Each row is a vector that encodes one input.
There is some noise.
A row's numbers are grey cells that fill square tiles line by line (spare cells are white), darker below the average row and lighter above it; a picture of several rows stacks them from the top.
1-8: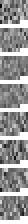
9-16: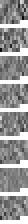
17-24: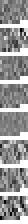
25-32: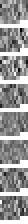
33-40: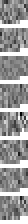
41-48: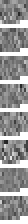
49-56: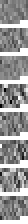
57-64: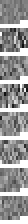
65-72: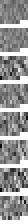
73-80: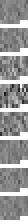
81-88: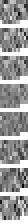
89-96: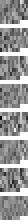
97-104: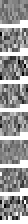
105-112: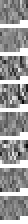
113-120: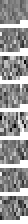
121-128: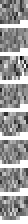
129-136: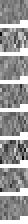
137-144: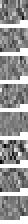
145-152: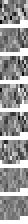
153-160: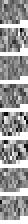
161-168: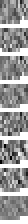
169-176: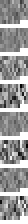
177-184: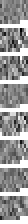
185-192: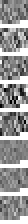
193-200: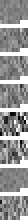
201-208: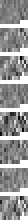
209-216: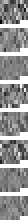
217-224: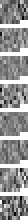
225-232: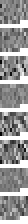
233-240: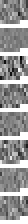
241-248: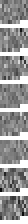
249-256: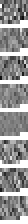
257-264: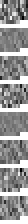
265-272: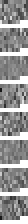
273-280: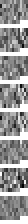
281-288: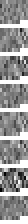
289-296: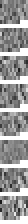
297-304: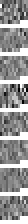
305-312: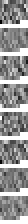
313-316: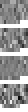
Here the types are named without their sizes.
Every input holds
a node of a tree, together with a list of items, each either a label, or a point on a line.
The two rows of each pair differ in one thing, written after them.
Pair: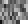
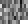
the label in item 1 of the list
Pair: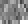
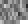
the label in item 1 of the list
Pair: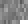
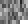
the label in item 1 of the list
